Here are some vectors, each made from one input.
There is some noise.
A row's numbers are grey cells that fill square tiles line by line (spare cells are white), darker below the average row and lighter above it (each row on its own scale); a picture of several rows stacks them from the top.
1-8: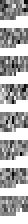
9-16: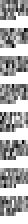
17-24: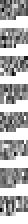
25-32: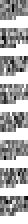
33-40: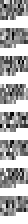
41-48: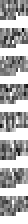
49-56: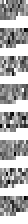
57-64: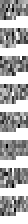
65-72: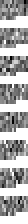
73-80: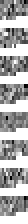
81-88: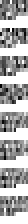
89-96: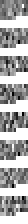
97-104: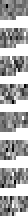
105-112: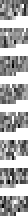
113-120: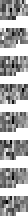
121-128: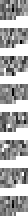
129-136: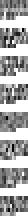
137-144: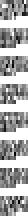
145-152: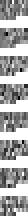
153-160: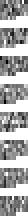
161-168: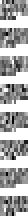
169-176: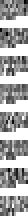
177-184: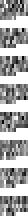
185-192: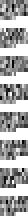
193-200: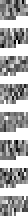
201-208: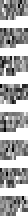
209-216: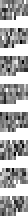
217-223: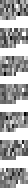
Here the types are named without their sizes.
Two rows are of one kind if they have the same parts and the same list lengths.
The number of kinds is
2.
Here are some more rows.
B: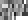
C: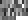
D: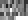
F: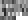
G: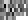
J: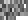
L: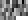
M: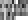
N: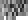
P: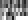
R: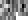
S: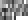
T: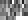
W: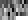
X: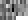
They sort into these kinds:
B, C, F, L, R, S, T, X
D, G, J, M, N, P, W

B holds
a label and a point on a line.
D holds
two labels.
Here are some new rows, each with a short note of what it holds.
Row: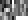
two labels
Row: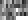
two labels
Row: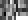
a label and a point on a line
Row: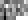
a label and a point on a line
